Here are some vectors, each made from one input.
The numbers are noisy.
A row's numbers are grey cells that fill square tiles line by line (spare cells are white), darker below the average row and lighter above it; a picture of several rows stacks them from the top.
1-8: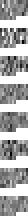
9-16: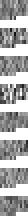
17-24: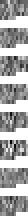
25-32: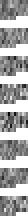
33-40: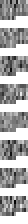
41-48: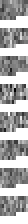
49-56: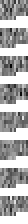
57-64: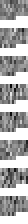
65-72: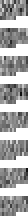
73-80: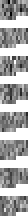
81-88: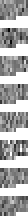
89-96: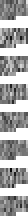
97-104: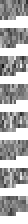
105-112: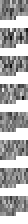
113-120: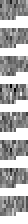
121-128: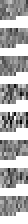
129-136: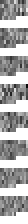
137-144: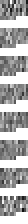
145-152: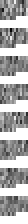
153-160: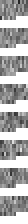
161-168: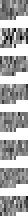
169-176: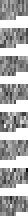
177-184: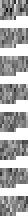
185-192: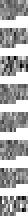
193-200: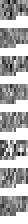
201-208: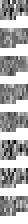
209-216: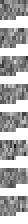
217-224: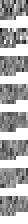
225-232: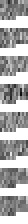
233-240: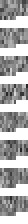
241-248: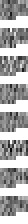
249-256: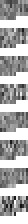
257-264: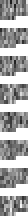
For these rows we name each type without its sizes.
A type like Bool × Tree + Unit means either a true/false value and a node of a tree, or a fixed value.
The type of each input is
(Bool × Bool × Bool × Bool + Unit) × Line.
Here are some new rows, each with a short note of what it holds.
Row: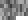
a point on a line
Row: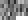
a point on a line
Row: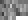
a point on a line and four true/false values
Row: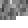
a point on a line and four true/false values
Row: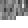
a point on a line and four true/false values
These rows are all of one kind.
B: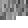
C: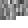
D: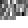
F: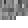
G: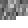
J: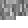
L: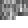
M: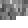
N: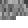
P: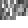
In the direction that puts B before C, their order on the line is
P, D, F, N, J, L, B, C, M, G.
